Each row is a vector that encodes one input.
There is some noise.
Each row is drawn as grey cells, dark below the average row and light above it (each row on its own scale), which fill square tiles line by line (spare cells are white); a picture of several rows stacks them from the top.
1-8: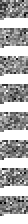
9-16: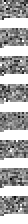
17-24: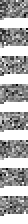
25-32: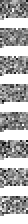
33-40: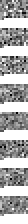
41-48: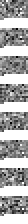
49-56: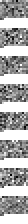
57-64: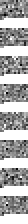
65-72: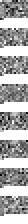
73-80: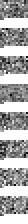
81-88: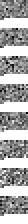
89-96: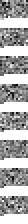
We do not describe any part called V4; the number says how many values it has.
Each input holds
a true/false value, together with either a point on a 5-point line, or a value of V4.
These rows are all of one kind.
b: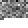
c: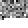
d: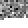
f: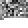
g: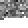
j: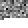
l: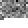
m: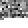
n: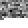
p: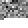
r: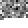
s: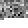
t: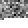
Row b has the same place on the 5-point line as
l and r.
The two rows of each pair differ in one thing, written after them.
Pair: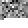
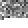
the true/false value
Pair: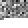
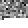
the place on the 5-point line
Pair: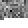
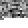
the true/false value
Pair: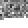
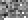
the true/false value
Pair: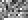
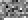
the place on the 5-point line
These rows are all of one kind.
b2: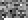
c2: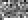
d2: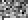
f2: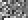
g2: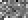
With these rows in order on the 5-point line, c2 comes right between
b2 and g2.
